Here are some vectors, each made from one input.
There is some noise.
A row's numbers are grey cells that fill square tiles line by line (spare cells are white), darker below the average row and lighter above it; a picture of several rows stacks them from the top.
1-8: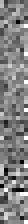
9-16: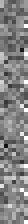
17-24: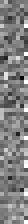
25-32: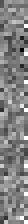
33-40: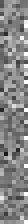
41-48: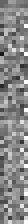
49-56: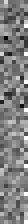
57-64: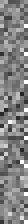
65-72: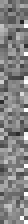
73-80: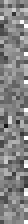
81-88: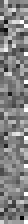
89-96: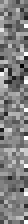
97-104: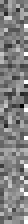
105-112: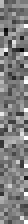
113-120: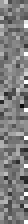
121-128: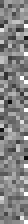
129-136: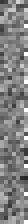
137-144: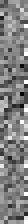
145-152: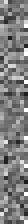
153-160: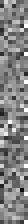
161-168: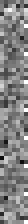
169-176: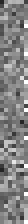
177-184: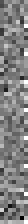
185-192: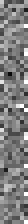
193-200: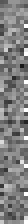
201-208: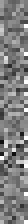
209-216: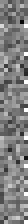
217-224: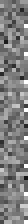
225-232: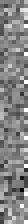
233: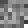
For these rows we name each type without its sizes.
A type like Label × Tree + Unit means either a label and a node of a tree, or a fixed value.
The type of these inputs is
Bool × List(Line).
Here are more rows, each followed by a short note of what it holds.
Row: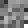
a true/false value, together with a list of two items
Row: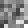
a true/false value, together with a list of two items
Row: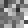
a true/false value, together with a list of two items
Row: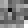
a true/false value, together with a list of one item
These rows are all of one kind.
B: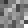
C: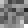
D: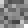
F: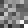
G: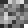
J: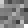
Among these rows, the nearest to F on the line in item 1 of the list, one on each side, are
B and C.
